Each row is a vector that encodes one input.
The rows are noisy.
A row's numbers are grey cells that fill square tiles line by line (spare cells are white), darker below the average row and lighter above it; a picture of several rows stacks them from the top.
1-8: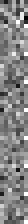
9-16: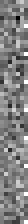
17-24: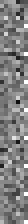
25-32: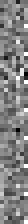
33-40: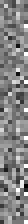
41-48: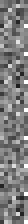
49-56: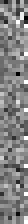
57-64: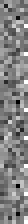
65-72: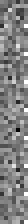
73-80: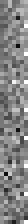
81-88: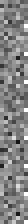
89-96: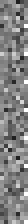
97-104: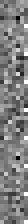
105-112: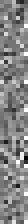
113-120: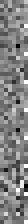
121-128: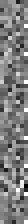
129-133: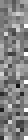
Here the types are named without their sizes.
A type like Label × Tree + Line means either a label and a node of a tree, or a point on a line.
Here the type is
List(Circle).
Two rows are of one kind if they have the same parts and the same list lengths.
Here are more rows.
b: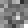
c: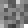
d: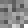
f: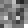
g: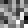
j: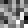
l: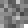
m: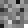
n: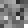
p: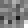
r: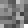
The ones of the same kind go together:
b, c, l, r
d, p
f, m, n
g, j

